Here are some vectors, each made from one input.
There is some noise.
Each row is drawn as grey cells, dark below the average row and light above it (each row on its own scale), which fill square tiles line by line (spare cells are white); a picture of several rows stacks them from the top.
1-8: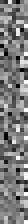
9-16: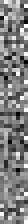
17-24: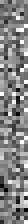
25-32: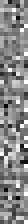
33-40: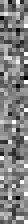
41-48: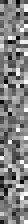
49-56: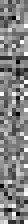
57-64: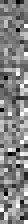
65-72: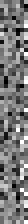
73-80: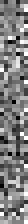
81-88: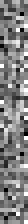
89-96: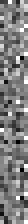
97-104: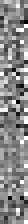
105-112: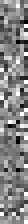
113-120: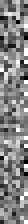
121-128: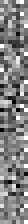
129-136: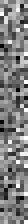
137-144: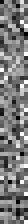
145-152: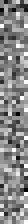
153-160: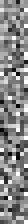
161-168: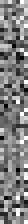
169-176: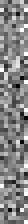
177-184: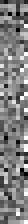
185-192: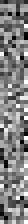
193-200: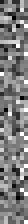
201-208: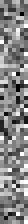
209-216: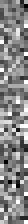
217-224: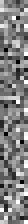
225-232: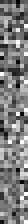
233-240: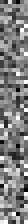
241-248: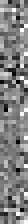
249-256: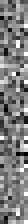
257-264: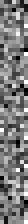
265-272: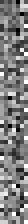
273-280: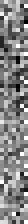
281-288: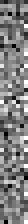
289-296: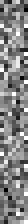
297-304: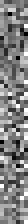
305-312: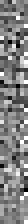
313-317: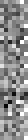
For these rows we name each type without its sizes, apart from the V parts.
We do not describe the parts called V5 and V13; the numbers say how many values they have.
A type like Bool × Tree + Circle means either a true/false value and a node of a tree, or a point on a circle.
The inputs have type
(Bool × Bool × Bool × Bool + Label × V13) × V5 + Line.
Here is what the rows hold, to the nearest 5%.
About 10% of them hold a point on a line. The rest hold a value of V5, together with either a label and a value of V13, or four true/false values.
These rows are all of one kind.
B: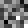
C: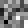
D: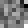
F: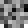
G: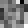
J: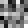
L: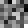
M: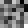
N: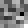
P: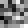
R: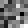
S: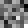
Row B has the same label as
L, M and S.
